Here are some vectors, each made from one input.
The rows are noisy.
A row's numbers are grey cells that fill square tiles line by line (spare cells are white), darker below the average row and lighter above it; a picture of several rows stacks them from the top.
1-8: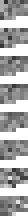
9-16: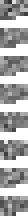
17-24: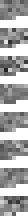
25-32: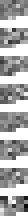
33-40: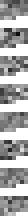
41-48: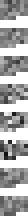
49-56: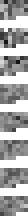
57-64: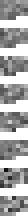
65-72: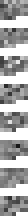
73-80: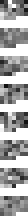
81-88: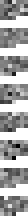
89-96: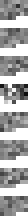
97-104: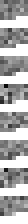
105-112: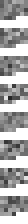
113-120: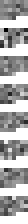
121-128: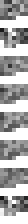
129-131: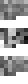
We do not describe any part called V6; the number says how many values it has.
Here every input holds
a list of up to two items, each a true/false value and a value of V6.
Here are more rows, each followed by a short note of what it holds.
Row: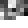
the empty list
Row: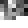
the empty list
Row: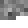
a list of one item
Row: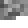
a list of one item
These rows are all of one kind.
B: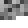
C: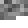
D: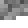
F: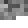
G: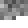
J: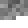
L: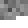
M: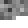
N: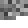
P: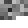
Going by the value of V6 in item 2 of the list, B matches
J and N.
